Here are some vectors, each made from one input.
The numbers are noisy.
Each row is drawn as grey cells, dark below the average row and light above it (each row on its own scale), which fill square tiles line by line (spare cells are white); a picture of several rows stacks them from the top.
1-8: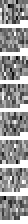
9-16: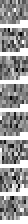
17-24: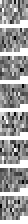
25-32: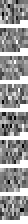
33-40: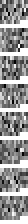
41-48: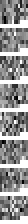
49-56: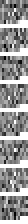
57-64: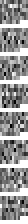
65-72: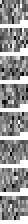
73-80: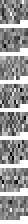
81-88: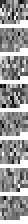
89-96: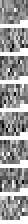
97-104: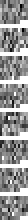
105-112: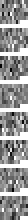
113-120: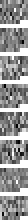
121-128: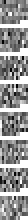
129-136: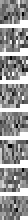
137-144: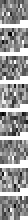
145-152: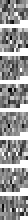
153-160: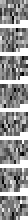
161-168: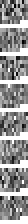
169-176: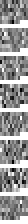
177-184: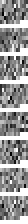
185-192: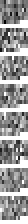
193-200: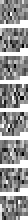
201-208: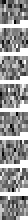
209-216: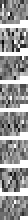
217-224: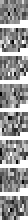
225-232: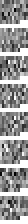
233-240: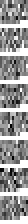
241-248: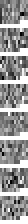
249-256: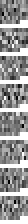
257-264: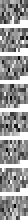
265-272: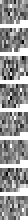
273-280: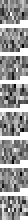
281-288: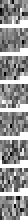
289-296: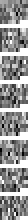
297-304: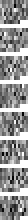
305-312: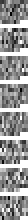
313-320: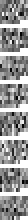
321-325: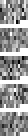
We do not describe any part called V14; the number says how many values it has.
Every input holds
a point on a 17-point line, together with either a point on a 17-point line, or a value of V14.
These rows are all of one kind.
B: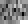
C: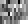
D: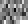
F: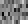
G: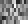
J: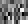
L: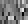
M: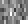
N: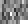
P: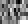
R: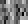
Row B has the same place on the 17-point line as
D and P.
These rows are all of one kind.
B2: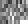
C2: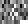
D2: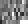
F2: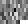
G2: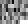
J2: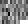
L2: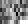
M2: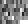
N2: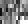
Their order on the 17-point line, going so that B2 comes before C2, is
B2, L2, F2, C2, M2, J2, D2, N2, G2.
